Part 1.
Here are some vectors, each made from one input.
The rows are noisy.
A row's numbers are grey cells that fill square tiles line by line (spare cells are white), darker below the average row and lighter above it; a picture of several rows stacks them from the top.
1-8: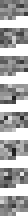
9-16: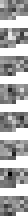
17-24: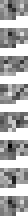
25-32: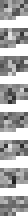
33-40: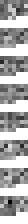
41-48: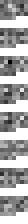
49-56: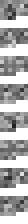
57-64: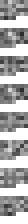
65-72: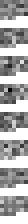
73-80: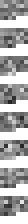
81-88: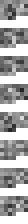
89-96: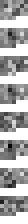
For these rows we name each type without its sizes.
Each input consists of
four true/false values.
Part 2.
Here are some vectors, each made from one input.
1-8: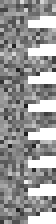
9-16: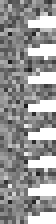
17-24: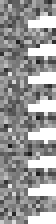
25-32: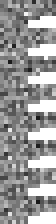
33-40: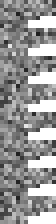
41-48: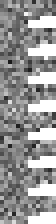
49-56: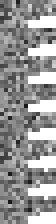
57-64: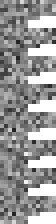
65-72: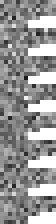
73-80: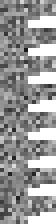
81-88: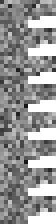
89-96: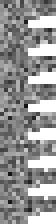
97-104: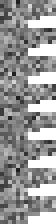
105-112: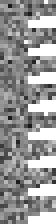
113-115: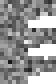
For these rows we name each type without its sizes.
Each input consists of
a point on a line.
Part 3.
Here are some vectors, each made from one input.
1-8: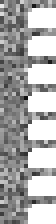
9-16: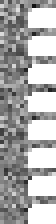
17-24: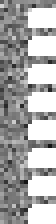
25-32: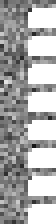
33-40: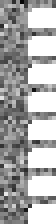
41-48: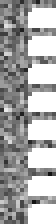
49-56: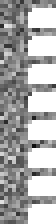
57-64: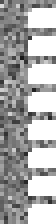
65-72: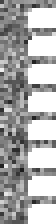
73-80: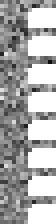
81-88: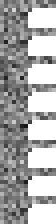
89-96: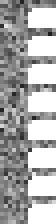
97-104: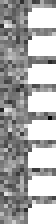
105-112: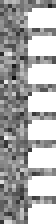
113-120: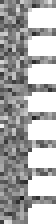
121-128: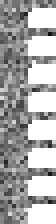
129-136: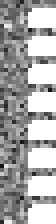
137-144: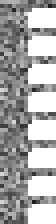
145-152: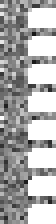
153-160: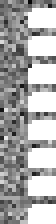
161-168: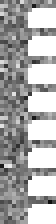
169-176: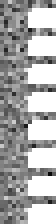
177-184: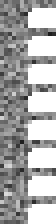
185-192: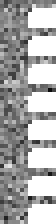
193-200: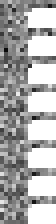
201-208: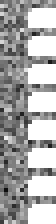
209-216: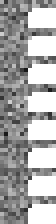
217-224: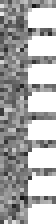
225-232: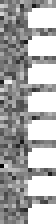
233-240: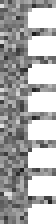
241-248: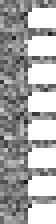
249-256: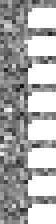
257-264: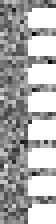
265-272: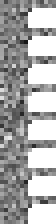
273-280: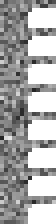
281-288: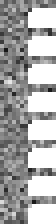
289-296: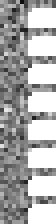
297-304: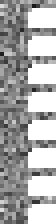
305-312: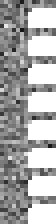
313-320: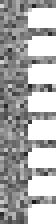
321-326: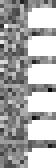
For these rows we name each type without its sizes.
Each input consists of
a point on a line.
